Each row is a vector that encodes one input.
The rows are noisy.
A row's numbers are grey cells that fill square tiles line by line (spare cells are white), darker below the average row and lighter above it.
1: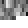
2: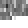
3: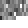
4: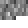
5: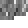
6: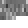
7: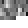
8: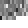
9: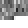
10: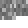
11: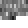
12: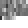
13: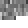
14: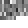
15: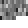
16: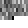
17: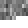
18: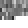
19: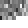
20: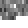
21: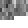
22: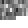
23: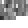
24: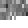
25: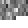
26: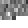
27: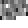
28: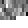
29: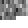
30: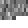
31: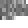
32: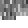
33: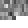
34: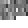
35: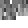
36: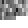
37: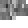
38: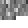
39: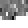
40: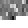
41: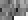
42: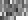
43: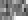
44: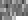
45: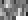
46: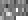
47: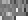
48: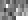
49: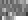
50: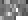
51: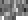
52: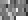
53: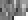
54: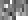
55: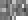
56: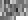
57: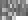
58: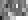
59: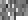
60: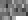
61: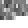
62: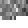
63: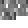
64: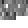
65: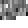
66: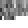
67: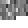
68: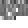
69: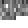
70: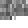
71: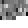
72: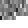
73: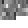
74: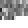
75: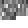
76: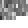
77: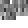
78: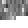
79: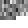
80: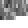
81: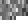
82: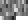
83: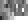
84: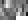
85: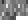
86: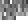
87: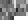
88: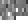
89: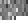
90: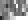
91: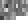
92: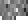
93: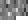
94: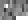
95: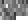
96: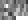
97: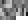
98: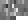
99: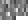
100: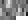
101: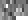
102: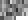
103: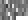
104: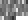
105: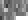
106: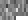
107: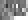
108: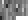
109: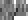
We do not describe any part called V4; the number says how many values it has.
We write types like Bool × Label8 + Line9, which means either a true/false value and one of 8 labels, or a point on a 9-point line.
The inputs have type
Bool × (Line9 + V4).
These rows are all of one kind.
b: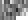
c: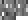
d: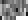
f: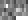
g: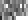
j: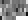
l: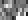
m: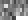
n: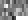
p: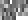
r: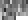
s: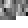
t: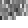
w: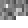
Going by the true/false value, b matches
d, g, j and t.
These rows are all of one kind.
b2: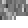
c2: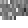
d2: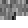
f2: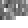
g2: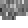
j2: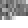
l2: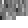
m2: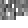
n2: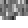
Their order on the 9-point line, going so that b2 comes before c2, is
m2, f2, l2, b2, c2, j2, d2, g2, n2.
